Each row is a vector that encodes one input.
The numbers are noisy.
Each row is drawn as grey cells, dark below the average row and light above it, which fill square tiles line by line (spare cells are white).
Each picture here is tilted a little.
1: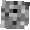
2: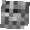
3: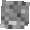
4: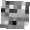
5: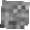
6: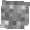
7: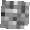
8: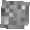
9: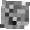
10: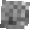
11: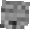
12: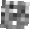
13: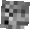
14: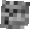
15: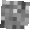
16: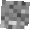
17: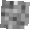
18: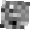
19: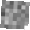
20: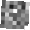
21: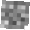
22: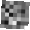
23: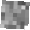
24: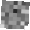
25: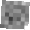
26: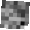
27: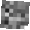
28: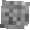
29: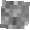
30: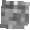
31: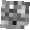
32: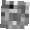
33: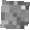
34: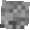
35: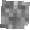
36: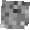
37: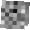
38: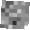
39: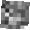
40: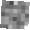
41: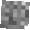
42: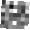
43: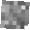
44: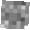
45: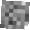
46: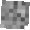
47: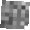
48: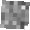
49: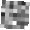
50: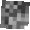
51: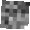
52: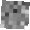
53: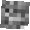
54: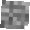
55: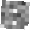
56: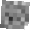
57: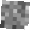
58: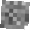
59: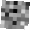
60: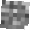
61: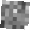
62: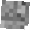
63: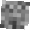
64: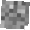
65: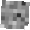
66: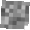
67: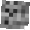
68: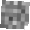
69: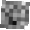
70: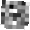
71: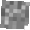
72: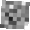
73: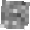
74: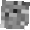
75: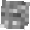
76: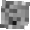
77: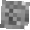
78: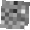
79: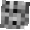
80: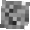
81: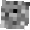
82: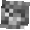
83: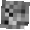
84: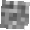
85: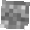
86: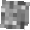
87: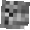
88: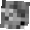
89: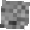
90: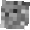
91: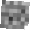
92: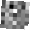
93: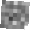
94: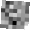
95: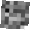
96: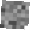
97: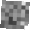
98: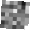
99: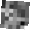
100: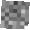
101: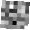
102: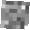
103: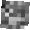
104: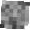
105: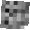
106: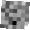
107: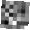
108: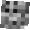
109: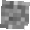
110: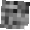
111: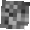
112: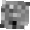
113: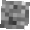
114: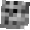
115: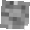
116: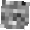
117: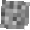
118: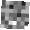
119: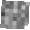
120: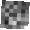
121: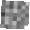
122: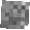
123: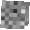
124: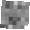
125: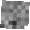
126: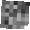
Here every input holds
either a point on a 4-point line, or a point on a 13-point line.
